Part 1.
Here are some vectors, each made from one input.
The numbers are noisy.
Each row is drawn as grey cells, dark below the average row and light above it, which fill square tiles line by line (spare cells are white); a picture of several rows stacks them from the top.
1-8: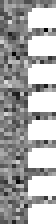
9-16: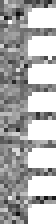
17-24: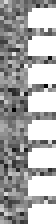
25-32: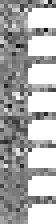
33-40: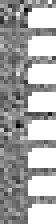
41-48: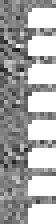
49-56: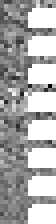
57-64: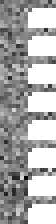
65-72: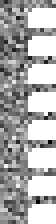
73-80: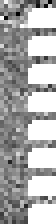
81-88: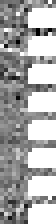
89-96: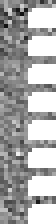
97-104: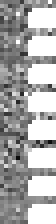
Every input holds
either a fixed value, or four true/false values.
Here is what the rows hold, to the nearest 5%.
About 5% of them hold a fixed value. The rest hold four true/false values.
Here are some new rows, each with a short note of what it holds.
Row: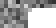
a fixed value
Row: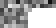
a fixed value
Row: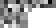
a fixed value
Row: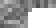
four true/false values
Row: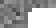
four true/false values
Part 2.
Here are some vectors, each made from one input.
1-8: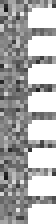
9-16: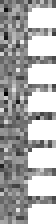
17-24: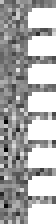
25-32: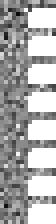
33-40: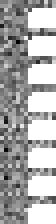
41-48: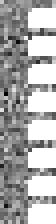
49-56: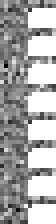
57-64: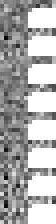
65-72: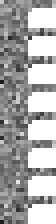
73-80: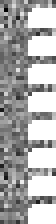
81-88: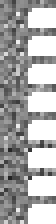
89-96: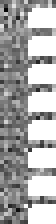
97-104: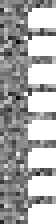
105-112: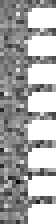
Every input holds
a point on a 15-point line.
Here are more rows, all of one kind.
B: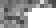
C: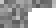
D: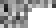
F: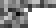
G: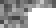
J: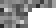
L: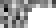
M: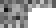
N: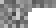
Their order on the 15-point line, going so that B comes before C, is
L, D, M, G, B, N, C, J, F.
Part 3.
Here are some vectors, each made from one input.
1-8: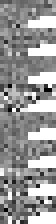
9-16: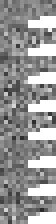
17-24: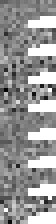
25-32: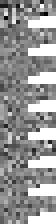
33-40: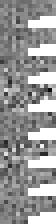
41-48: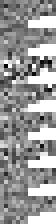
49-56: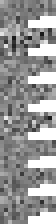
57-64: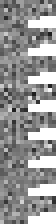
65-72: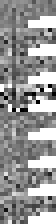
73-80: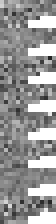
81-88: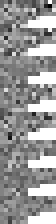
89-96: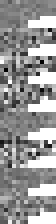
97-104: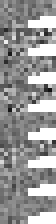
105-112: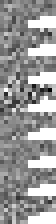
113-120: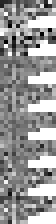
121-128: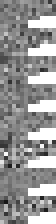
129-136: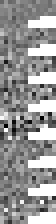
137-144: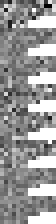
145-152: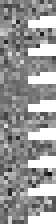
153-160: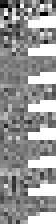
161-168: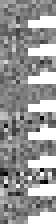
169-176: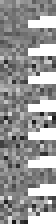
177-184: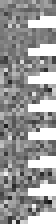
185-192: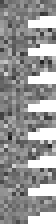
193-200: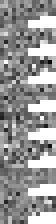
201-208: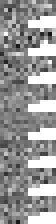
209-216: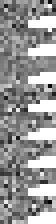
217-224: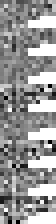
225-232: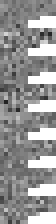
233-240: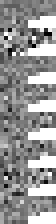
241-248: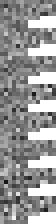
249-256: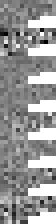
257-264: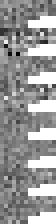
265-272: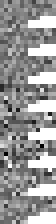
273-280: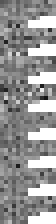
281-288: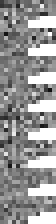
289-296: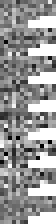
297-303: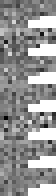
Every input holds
a point on each of two 11-point lines.
